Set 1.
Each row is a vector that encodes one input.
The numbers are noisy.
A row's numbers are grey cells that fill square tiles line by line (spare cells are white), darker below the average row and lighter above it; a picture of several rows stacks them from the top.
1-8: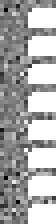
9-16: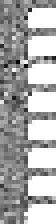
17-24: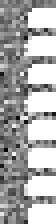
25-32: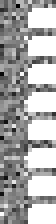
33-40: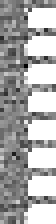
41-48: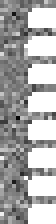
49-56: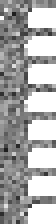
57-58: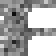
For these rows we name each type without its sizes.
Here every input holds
a point on each of two lines, together with either a fixed value, or a node of a tree.
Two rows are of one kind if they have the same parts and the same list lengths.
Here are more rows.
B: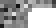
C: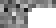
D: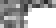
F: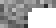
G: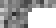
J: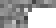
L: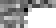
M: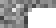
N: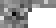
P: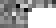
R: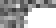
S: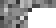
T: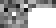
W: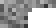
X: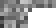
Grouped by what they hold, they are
B, C, F, G, J, M, N, P, S, T, W, X
D, L, R

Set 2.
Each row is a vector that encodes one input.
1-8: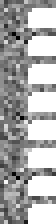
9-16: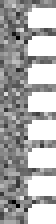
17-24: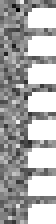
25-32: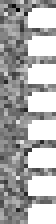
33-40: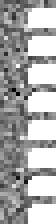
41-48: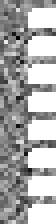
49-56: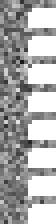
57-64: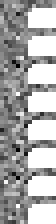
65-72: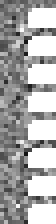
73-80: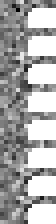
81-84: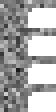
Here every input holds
a point on a 9-point line, together with either a fixed value, or three true/false values.
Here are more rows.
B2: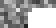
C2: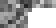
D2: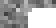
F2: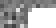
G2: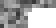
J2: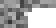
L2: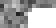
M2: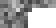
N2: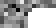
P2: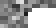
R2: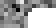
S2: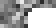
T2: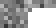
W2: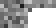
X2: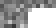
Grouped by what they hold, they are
B2, C2, D2, F2, G2, J2, L2, M2, T2, W2, X2
N2, P2, R2, S2

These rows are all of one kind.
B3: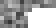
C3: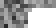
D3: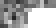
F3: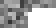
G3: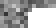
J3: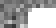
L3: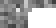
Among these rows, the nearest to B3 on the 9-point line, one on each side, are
F3 and J3.
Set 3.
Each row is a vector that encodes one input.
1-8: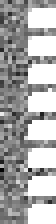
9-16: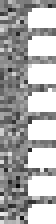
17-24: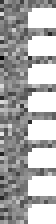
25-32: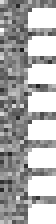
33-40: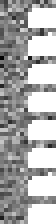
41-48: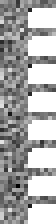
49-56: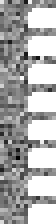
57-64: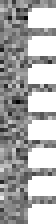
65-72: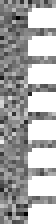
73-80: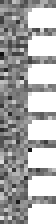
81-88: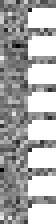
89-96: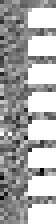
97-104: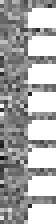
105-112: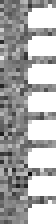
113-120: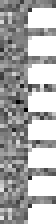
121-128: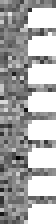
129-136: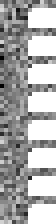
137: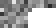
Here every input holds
either a point on a 10-point circle, or four true/false values.
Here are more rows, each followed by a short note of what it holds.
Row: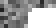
four true/false values
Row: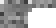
four true/false values
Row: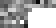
a point on a 10-point circle
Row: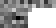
a point on a 10-point circle
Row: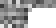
a point on a 10-point circle
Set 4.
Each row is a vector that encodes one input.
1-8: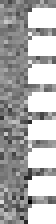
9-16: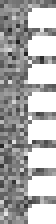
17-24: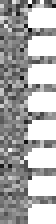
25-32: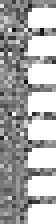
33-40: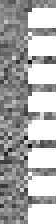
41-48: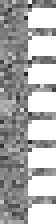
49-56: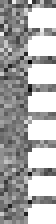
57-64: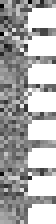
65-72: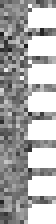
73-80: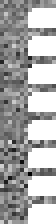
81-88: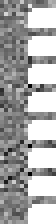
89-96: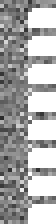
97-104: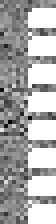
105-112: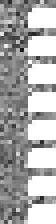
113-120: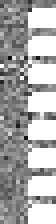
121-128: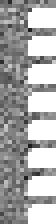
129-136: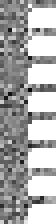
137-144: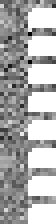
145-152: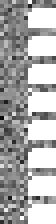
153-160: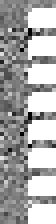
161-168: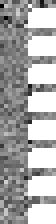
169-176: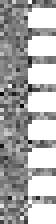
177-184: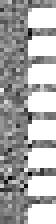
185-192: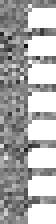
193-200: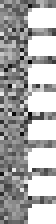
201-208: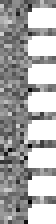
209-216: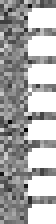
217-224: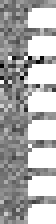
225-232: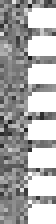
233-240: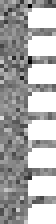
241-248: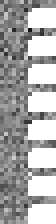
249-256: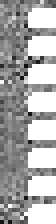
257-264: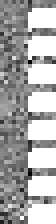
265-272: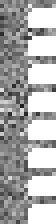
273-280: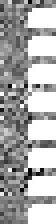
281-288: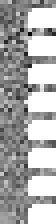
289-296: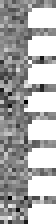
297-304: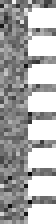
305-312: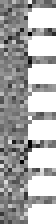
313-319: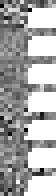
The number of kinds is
2.
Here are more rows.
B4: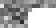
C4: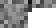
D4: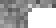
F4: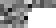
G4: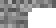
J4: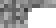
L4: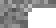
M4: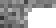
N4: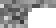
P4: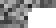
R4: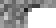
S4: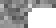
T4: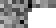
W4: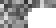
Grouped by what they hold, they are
B4, C4, D4, G4, J4, L4, M4, N4, R4, S4, T4, W4
F4, P4

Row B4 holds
a point on a 10-point circle and a true/false value.
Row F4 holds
a true/false value.
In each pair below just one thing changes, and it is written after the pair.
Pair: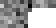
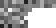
the place on the 10-point circle
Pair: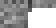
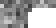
the true/false value
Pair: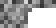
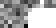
the place on the 10-point circle
